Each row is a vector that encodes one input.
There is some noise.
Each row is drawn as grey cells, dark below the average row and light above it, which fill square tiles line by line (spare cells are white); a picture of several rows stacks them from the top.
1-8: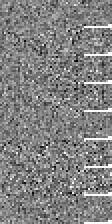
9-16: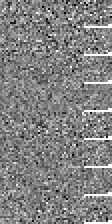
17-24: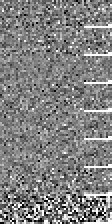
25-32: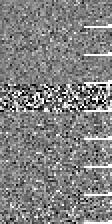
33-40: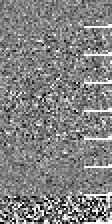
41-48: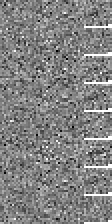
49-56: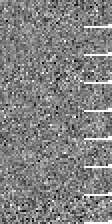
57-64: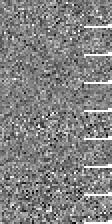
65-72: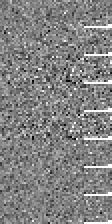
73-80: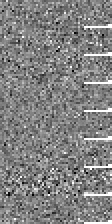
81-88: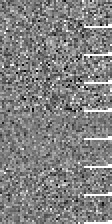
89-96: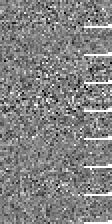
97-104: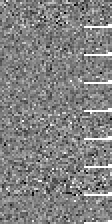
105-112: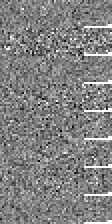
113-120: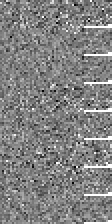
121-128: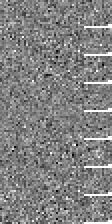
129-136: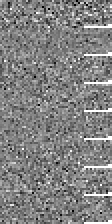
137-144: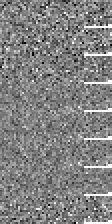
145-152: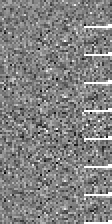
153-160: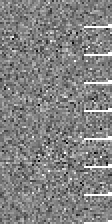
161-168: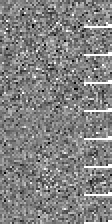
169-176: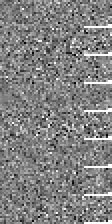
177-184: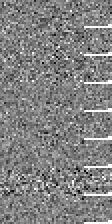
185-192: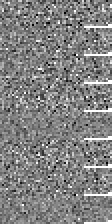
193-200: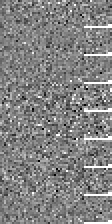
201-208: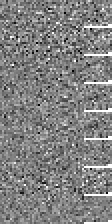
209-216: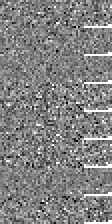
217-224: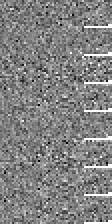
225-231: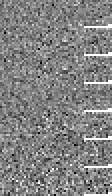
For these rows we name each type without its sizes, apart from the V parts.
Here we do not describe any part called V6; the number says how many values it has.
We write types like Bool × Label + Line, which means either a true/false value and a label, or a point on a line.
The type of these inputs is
(Circle × Circle + List(V6)) × Tree + Unit.
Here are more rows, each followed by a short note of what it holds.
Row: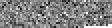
a node of a tree, together with the empty list
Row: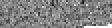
a node of a tree, together with a list of two items
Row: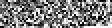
a fixed value
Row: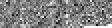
a node of a tree, together with a list of one item
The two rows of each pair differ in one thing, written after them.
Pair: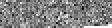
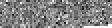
the value of V6 in item 2 of the list
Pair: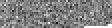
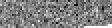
the node of the tree
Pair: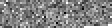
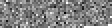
the value of V6 in item 2 of the list
